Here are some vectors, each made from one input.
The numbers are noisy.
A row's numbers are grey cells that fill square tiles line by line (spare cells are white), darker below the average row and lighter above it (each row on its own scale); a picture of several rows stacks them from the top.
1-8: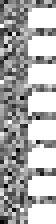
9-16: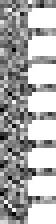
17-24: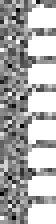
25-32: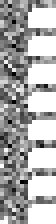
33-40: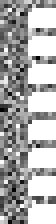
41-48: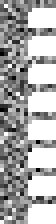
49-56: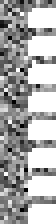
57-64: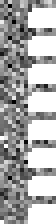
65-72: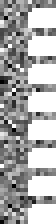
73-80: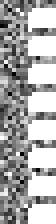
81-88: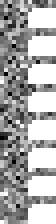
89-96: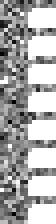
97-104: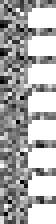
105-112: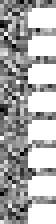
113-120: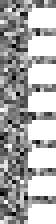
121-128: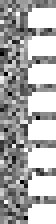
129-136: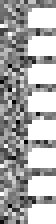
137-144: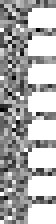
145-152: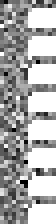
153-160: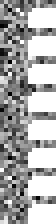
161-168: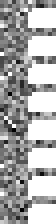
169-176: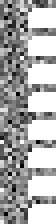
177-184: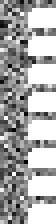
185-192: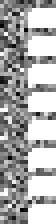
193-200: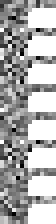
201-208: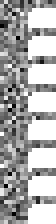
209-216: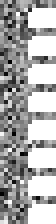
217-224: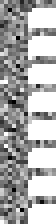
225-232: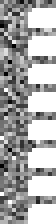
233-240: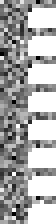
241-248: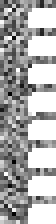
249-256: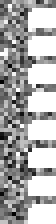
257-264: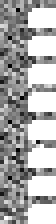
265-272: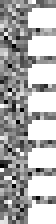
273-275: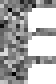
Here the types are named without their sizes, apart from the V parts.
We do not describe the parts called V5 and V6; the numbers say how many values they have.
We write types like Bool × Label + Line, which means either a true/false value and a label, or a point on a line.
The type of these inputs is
Bool × V5 + Label × (Tree + V6).
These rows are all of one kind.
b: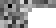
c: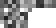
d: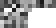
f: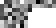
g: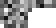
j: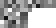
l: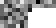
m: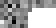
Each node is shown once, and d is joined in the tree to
j.
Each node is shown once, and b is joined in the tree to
m.
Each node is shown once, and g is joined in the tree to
c and l.
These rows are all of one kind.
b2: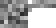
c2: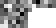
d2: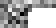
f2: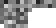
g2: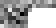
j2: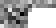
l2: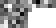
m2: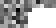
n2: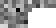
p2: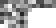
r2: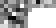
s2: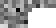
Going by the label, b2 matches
d2, g2 and j2.
